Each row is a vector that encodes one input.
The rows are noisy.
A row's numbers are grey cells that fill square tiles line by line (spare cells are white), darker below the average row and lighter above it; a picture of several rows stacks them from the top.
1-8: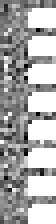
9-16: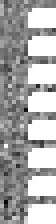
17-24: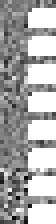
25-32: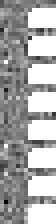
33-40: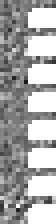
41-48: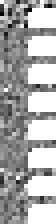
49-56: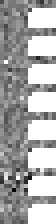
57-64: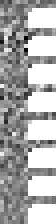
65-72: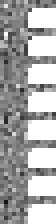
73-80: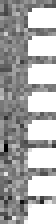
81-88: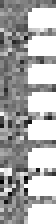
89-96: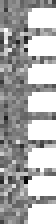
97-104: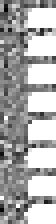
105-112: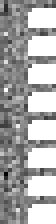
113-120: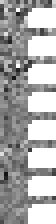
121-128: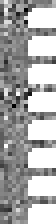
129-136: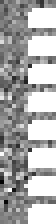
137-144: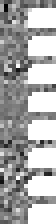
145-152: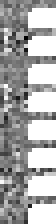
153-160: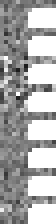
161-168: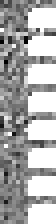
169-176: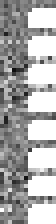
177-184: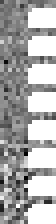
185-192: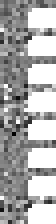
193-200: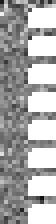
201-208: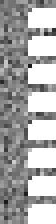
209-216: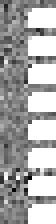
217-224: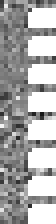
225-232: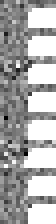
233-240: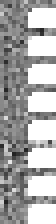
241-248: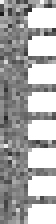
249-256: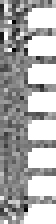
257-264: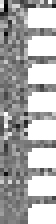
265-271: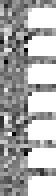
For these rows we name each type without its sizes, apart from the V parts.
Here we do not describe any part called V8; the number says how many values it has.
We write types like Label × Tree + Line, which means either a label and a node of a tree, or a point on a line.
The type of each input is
Bool × (Circle + Unit) × Line × Line + V8.
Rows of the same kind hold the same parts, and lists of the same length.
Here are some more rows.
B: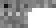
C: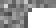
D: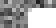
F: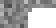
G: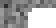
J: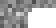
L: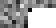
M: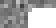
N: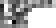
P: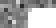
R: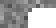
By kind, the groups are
B, D, J, M, P
C, F, G, L, R
N

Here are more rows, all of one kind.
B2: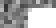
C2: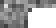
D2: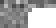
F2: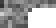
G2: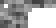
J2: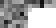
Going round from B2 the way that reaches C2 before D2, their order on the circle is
B2, C2, G2, J2, D2, F2.
